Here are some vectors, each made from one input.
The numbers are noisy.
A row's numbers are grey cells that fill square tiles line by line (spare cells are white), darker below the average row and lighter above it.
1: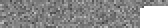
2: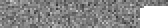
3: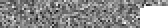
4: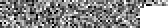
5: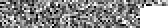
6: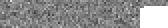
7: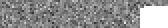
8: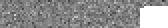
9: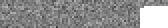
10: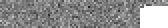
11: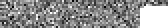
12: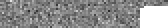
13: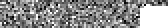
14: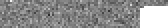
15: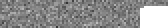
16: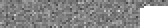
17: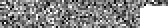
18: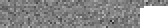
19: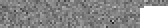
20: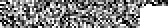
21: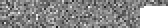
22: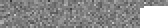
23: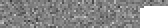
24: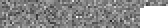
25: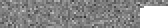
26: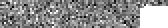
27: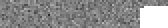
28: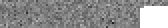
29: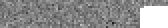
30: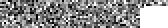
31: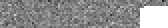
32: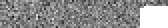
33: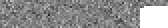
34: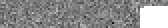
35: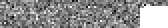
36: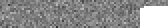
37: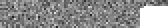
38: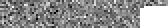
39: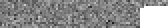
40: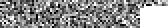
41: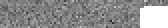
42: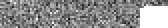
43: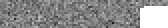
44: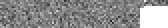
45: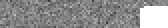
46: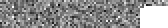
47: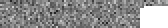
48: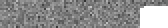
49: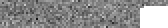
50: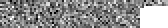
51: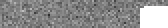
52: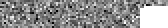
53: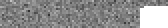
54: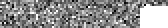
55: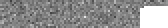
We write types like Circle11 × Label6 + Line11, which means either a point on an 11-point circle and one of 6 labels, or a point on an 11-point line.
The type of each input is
Label4 × Line6.
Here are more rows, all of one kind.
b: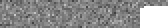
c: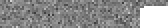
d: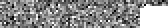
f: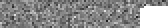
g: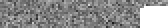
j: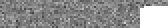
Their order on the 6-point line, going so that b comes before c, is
b, g, j, f, d, c.
